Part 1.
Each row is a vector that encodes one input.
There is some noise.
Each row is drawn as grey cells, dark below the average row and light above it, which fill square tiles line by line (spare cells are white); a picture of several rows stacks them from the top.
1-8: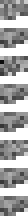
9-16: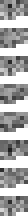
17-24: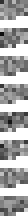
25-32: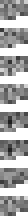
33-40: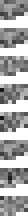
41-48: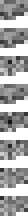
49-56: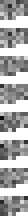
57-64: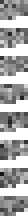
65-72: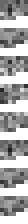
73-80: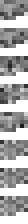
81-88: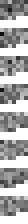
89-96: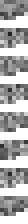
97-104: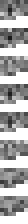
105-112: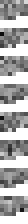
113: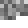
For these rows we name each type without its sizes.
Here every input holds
a point on a circle.
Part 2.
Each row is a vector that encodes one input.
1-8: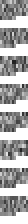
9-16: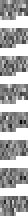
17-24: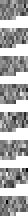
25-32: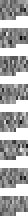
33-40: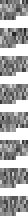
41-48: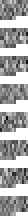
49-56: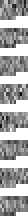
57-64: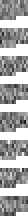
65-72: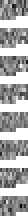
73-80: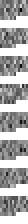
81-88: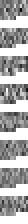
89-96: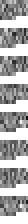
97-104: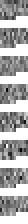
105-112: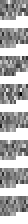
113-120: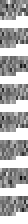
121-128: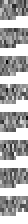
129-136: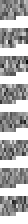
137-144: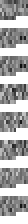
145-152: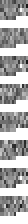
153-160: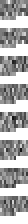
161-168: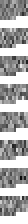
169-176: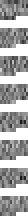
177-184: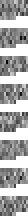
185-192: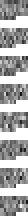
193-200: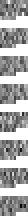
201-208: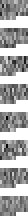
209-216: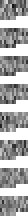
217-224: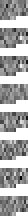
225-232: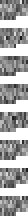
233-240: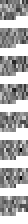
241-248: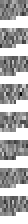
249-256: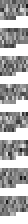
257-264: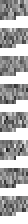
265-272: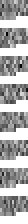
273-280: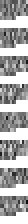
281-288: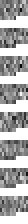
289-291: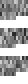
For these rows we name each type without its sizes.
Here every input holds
a node of a tree.
